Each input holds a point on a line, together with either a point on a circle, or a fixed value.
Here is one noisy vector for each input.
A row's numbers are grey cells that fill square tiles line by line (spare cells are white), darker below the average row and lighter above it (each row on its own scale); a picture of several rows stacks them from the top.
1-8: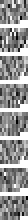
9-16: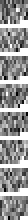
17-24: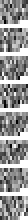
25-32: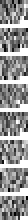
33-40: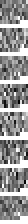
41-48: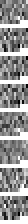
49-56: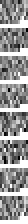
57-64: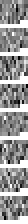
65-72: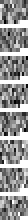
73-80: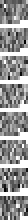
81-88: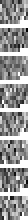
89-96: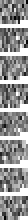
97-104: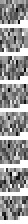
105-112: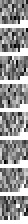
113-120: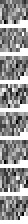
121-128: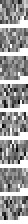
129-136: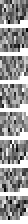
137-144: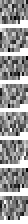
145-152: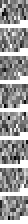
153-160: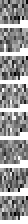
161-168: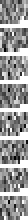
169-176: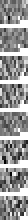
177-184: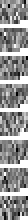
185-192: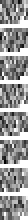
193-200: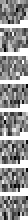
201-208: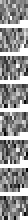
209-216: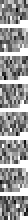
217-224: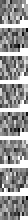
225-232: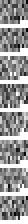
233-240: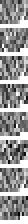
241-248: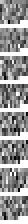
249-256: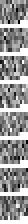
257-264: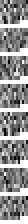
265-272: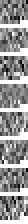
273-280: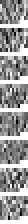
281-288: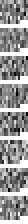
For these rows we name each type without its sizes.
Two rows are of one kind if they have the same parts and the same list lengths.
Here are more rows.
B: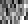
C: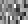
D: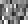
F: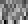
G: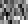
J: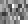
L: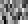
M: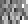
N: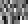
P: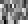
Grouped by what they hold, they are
B, F, L, N, P
C, D, G, J, M

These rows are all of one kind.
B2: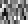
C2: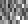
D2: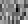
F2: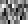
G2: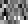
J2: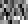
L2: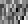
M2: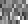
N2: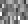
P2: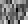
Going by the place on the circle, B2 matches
F2, G2, J2 and P2.
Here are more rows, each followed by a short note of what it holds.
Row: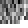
a point on a line
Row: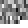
a point on a circle and a point on a line
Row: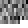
a point on a line
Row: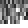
a point on a line
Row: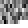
a point on a line
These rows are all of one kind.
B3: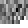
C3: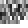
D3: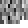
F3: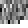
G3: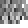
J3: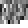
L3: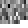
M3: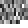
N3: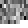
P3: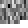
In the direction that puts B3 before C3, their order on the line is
F3, J3, B3, C3, P3, L3, N3, M3, G3, D3.
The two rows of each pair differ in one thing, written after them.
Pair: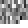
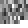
the place on the circle
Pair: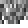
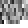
the place on the line
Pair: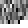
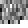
the place on the circle
